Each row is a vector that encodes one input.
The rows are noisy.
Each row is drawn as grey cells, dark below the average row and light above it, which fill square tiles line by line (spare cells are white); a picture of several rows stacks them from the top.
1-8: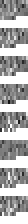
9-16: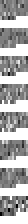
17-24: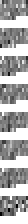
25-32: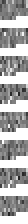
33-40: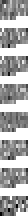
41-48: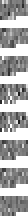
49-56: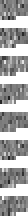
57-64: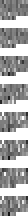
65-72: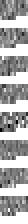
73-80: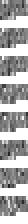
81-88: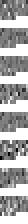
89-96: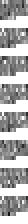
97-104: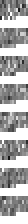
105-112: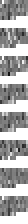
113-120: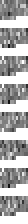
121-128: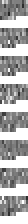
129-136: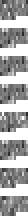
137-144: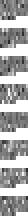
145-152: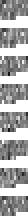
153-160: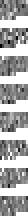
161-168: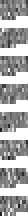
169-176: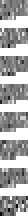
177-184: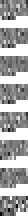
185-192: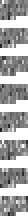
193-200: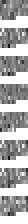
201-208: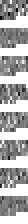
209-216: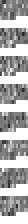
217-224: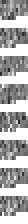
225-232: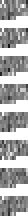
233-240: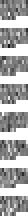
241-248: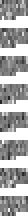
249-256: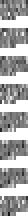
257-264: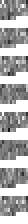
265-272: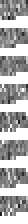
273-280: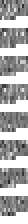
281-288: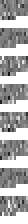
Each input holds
a list of up to two points on a 6-point circle.
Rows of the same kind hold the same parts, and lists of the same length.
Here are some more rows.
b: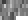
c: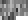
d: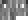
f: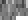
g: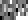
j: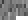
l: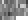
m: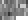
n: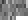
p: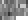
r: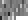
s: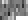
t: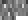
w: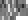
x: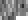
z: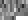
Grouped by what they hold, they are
b, c, d, f, j, n, t, w, x, z
g
l, m, p, r, s

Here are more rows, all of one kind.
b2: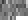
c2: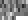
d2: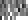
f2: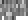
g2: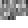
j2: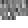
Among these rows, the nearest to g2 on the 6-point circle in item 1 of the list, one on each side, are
f2 and j2.
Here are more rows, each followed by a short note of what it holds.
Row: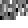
the empty list
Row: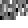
the empty list
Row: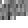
a list of one item
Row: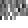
a list of two items
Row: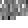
a list of one item
